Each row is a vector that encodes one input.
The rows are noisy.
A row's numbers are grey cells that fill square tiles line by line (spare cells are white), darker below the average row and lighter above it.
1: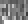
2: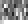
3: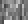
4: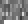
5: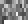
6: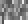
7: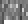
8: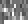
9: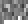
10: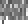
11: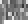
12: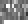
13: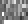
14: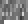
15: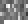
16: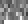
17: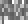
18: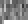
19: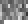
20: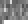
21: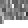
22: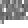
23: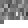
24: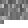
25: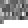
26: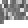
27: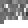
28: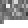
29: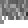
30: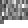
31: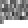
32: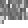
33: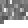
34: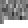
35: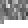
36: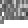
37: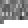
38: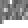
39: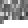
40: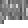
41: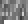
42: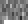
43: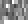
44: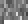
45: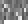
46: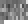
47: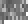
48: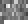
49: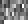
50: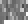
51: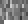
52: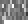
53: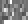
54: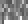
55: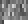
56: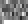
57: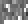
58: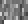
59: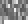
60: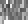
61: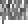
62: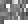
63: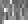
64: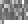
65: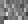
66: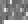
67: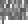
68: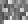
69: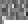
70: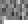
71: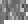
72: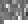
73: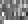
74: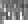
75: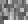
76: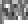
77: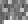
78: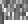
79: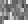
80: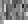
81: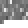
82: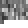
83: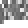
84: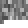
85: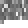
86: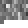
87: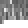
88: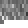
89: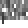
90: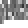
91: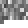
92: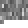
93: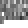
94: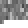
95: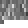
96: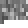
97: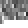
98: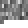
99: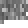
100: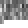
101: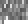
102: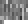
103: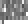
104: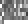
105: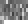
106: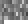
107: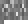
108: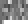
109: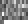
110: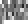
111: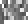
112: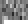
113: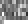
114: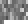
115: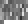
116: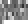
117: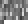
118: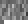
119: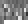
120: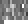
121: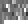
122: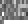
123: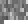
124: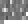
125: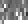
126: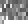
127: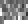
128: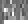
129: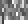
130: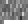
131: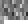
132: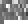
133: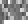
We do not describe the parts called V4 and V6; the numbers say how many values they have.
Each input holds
either a value of V4 and a value of V6, or a list of up to two points on a 5-point circle.
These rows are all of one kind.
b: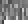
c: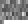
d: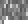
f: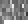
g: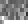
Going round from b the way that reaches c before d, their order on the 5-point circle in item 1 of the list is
b, c, g, f, d.
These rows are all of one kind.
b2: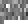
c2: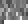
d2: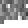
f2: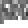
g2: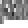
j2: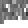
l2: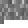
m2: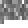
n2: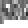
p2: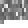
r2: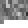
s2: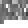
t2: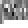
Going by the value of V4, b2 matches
f2, j2, n2 and s2.
